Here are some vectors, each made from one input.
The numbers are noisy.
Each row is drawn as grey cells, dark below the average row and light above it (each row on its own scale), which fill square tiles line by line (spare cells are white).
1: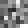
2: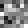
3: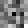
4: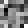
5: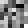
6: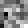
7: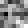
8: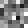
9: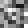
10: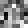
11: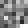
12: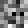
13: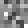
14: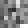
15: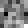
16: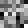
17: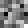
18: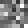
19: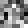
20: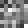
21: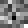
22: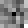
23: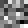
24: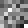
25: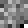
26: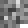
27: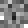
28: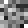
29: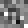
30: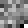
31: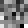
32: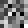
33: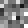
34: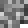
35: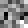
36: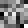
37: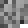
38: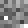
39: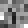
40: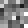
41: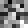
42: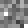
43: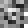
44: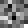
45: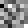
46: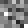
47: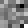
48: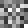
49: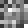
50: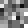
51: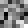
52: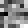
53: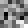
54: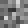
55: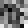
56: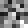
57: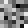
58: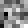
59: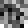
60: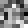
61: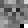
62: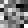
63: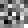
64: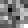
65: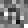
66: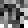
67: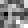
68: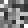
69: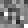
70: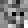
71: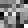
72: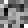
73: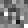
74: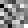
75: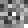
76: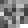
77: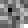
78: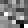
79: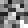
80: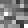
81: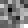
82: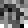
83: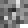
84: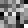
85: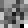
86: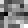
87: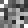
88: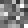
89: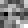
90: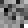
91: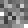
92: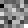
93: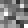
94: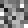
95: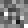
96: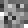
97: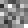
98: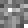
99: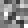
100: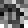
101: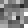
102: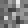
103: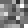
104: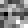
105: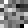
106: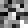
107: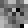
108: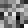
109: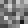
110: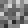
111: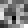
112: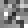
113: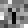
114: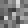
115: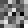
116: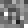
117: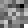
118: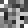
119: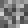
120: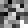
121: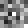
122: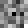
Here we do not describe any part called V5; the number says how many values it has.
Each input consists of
one of 8 labels, together with either a fixed value, or a true/false value and a value of V5.
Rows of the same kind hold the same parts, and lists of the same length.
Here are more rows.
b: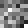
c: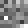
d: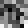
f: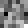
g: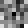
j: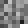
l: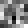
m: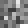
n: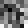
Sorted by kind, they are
b, c, f, g, j, l
d, m, n

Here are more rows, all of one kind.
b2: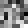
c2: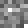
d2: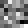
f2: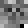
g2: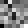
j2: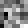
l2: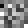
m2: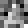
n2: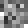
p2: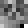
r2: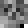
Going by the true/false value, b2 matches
c2, j2 and n2.
